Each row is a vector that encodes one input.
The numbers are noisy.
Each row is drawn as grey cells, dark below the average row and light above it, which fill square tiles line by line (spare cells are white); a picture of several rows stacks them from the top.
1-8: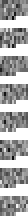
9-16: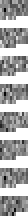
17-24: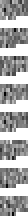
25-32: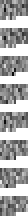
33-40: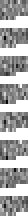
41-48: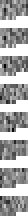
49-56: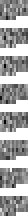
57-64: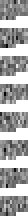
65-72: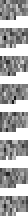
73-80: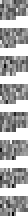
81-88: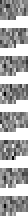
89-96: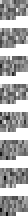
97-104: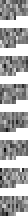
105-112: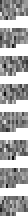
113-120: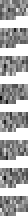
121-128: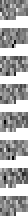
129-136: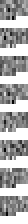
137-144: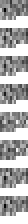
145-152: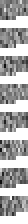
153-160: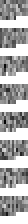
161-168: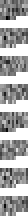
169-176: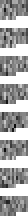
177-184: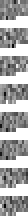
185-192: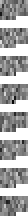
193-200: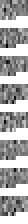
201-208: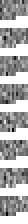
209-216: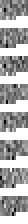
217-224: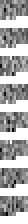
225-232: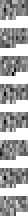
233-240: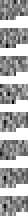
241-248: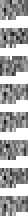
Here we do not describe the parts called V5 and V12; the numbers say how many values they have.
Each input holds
either a point on a 4-point line, a true/false value and a value of V5, or a value of V12.
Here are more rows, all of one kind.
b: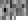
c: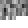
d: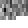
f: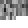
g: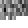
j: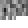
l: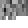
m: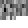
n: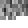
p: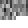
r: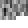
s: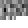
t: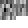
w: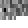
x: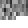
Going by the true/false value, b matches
d, l, n and x.
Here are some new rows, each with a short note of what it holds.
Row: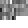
a value of V12
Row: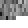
a value of V12
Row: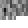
a point on a 4-point line, a true/false value and a value of V5
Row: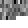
a value of V12
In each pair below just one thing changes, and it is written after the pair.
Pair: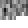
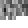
the place on the 4-point line
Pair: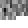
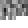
the place on the 4-point line
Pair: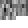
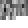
the true/false value
